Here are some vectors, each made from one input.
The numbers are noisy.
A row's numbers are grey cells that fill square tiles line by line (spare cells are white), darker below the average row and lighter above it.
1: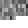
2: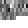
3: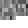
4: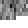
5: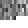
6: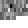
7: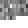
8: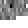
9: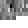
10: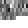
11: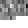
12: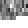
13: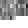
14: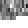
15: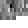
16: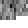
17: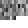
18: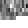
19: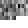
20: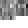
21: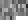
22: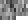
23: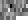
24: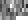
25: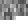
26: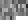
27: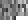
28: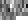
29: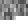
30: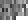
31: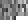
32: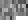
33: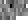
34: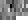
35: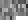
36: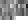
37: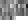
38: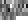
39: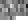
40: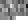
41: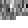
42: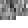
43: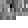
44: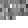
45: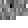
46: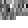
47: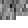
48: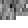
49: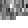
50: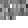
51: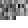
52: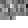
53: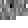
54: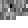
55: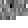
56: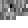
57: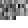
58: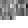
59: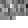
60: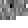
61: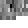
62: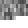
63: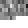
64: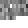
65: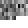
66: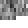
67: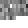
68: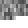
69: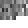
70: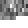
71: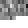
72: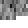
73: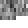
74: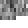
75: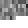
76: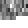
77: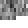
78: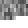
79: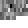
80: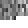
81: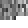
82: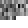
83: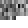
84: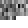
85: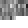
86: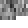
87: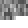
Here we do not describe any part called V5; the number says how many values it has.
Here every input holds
a true/false value, together with either a point on a 4-point line, or a value of V5.
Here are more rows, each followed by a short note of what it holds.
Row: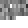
a true/false value and a value of V5
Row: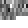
a point on a 4-point line and a true/false value
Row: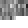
a true/false value and a value of V5
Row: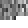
a point on a 4-point line and a true/false value
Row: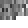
a point on a 4-point line and a true/false value
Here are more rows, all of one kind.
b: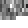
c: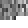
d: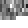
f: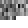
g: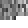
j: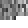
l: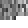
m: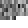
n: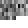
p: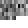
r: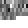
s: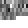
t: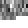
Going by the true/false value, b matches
d, r, s and t.
